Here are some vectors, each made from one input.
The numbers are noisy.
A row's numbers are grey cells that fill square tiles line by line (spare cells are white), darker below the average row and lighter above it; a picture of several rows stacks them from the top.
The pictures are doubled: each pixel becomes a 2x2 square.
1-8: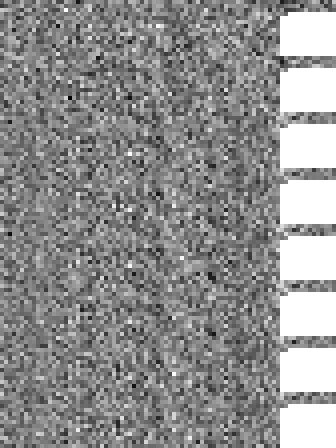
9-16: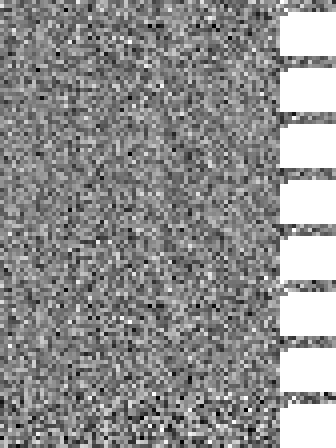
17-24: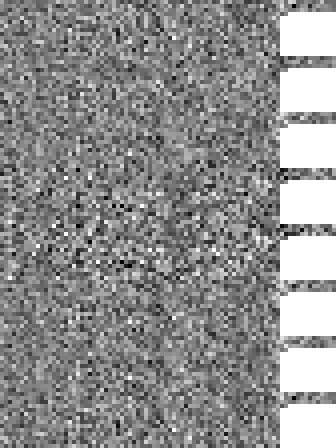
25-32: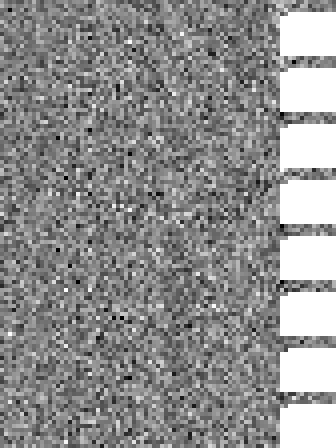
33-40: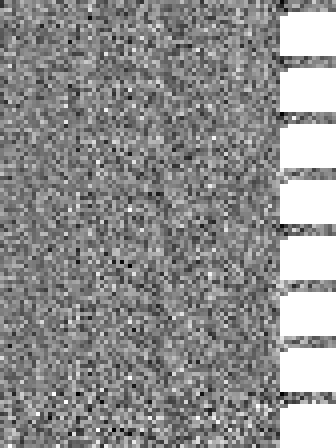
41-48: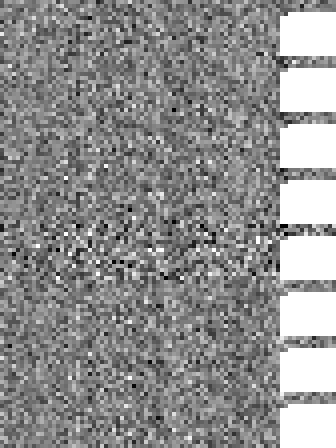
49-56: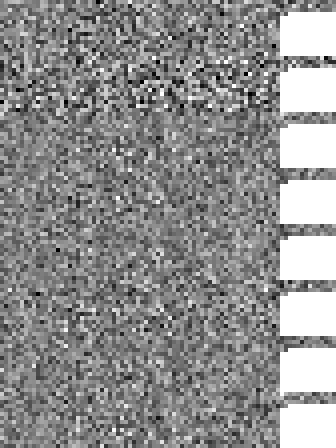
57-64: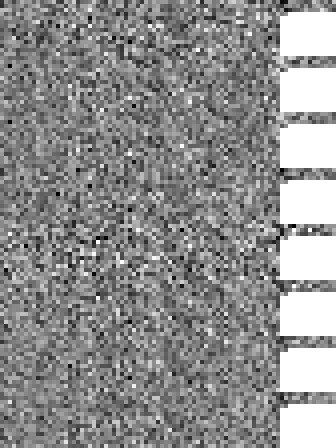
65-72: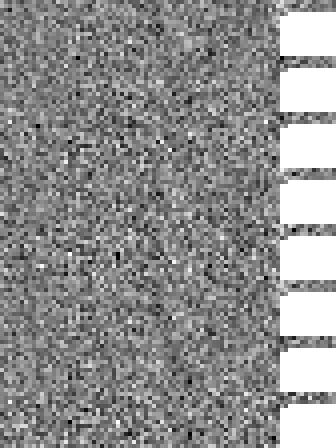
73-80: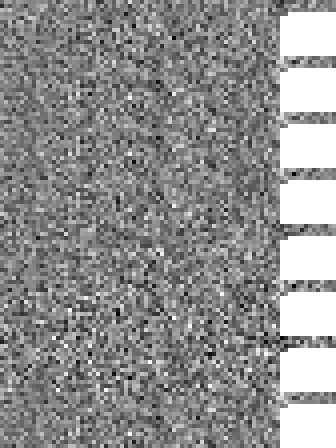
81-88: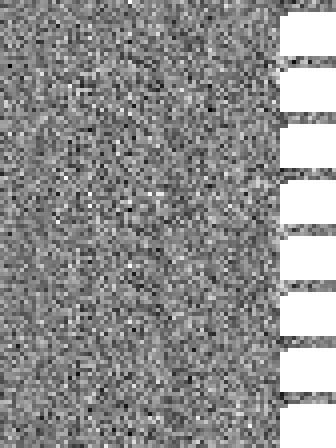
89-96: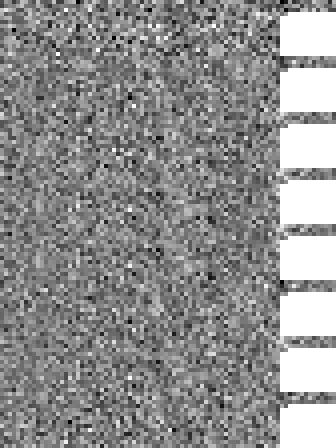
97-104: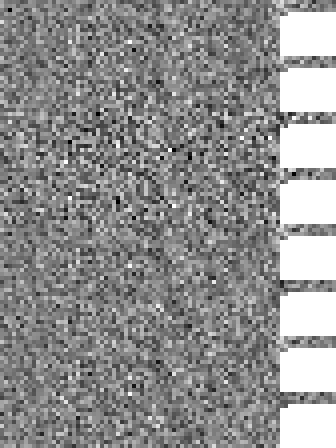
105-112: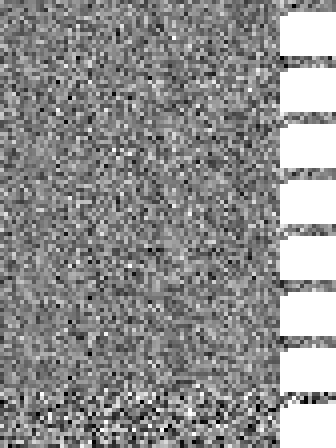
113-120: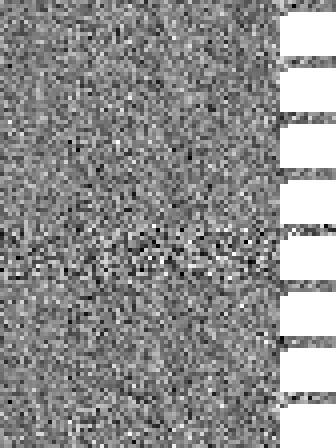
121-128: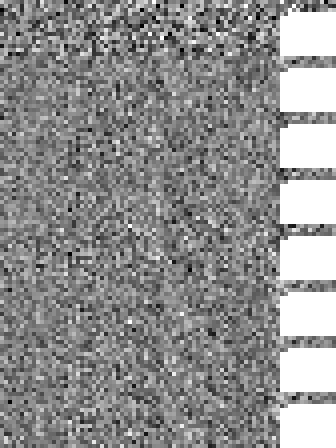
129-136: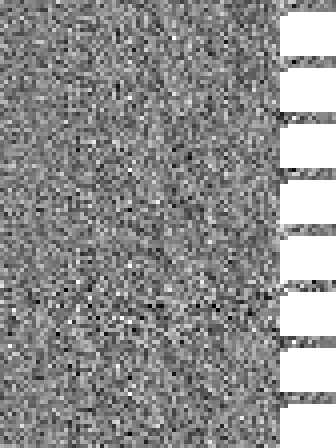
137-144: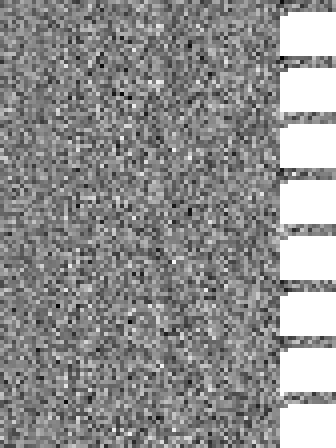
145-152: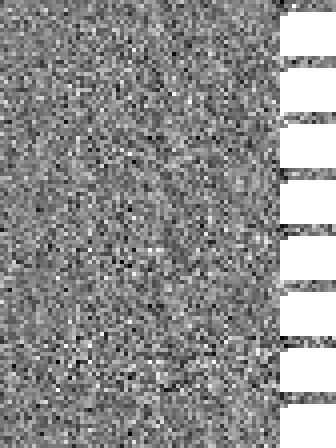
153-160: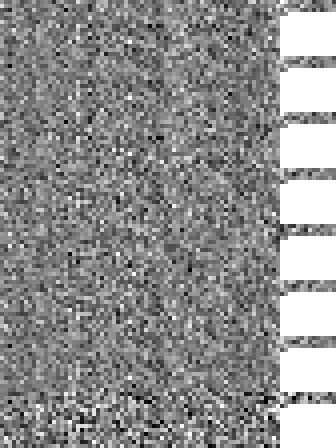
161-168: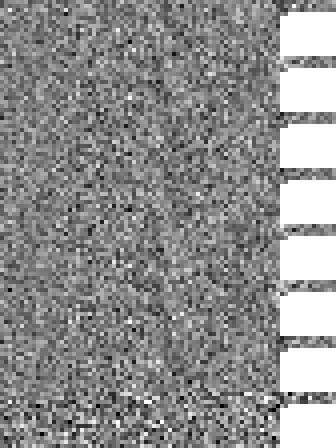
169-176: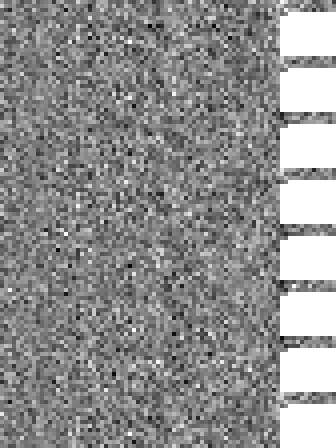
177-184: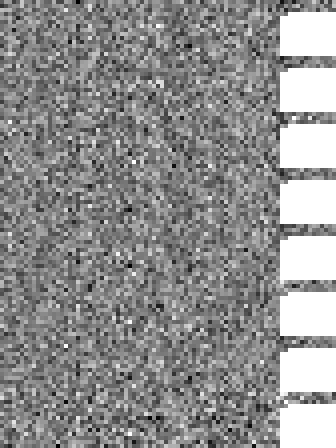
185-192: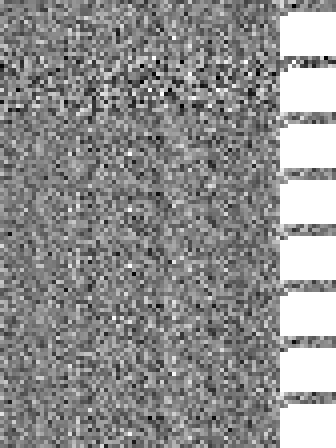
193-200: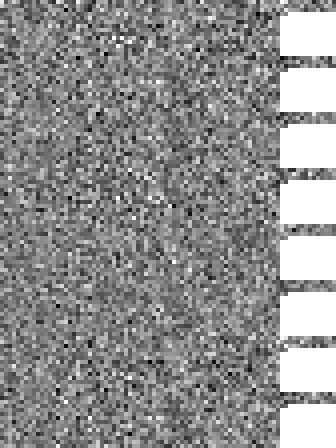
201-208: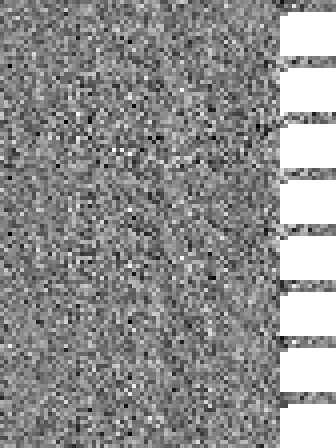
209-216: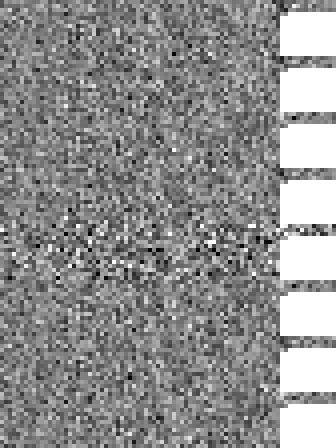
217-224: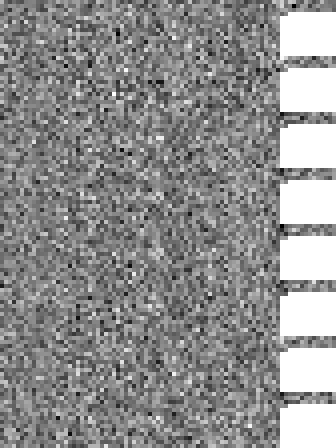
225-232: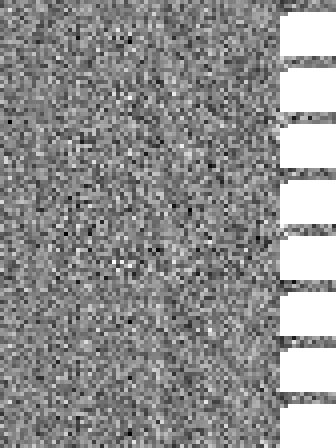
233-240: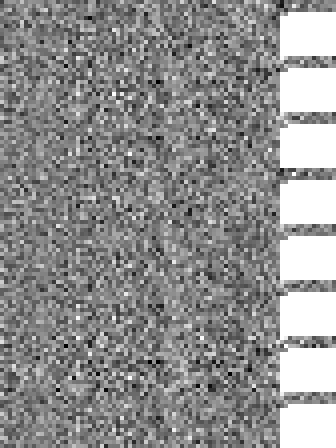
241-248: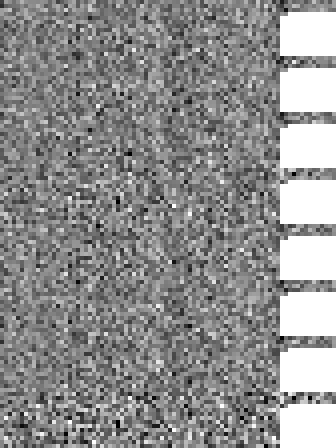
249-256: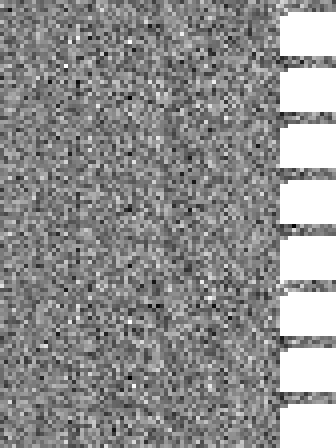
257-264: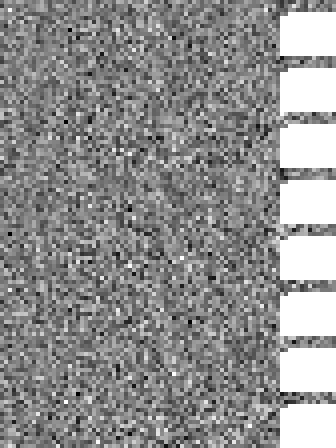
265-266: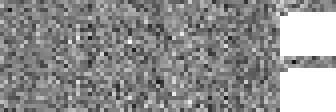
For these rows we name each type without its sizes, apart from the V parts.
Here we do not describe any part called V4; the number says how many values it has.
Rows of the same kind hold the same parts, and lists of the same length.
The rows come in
4 kinds.
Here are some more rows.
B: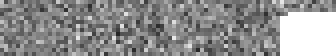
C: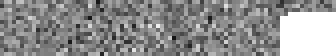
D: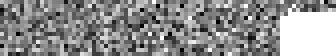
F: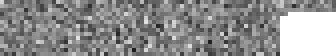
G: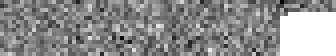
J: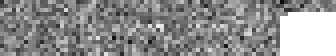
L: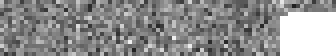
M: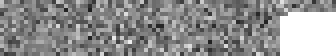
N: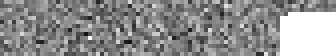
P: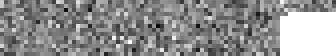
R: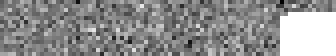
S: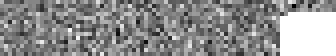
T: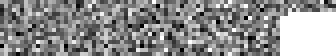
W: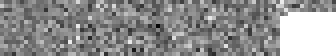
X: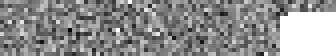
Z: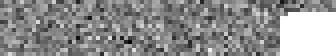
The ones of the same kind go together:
B, F, L, M, P, S
C, G, J, N, R, X, Z
D, T
W

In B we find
a point on a circle.
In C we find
a point on each of two lines and a value of V4.
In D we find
a fixed value.
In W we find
a node of a tree.
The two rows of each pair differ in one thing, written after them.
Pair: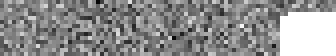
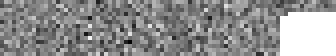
the place on one of the two lines
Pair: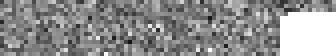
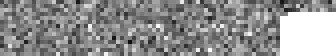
the value of V4
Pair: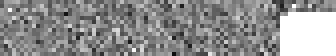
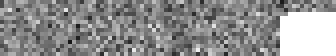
the value of V4
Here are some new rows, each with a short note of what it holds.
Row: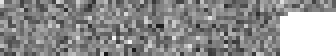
a point on a circle
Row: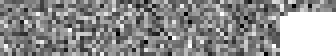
a point on a circle
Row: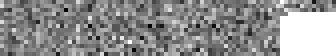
a node of a tree
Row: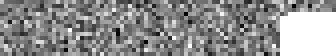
a point on a circle
